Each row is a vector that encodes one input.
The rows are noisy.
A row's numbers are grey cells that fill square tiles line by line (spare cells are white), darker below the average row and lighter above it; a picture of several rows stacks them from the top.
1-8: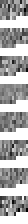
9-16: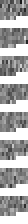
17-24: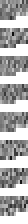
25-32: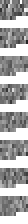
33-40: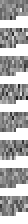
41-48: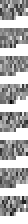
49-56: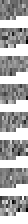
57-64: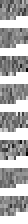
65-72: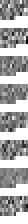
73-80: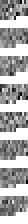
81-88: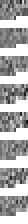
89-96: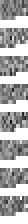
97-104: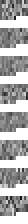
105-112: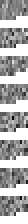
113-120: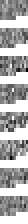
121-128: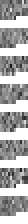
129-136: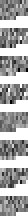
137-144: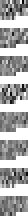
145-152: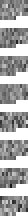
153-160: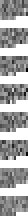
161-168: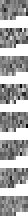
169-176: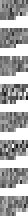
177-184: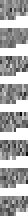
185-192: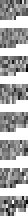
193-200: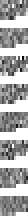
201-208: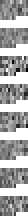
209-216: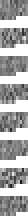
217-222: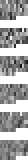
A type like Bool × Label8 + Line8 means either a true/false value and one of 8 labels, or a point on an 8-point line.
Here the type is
Bool × Circle6 + Circle14 + Unit.
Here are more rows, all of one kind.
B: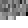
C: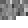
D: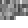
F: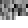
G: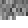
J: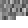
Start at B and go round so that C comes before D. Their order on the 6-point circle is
B, G, C, J, D, F.
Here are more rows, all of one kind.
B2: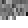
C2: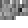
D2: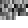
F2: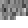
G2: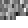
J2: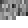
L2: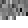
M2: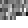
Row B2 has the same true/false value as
F2 and L2.
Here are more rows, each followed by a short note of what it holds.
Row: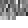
a fixed value
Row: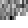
a point on a 14-point circle
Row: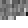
a point on a 6-point circle and a true/false value
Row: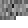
a point on a 14-point circle
